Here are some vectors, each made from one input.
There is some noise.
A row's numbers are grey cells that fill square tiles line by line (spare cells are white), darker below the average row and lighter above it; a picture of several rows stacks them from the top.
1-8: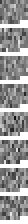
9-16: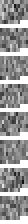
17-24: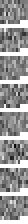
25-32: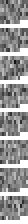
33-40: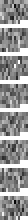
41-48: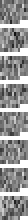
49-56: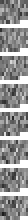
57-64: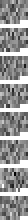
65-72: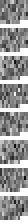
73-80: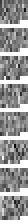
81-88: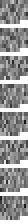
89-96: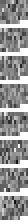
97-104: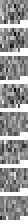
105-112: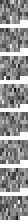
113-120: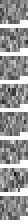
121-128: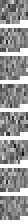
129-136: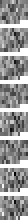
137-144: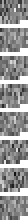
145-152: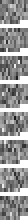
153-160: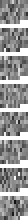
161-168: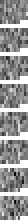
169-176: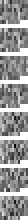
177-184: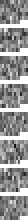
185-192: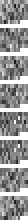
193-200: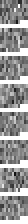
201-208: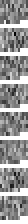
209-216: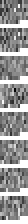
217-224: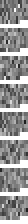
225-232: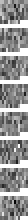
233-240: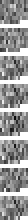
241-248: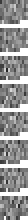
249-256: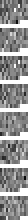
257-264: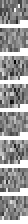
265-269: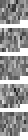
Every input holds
either one of 8 labels, or a point on an 8-point line, or a point on a 14-point line.
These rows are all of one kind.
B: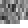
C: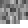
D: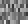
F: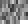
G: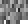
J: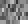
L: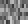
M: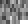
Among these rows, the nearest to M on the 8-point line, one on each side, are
C and L.
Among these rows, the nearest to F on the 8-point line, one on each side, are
C and J.
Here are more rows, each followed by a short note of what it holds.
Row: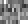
a point on a 14-point line
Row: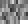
a point on an 8-point line
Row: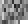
one of 8 labels
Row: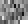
one of 8 labels
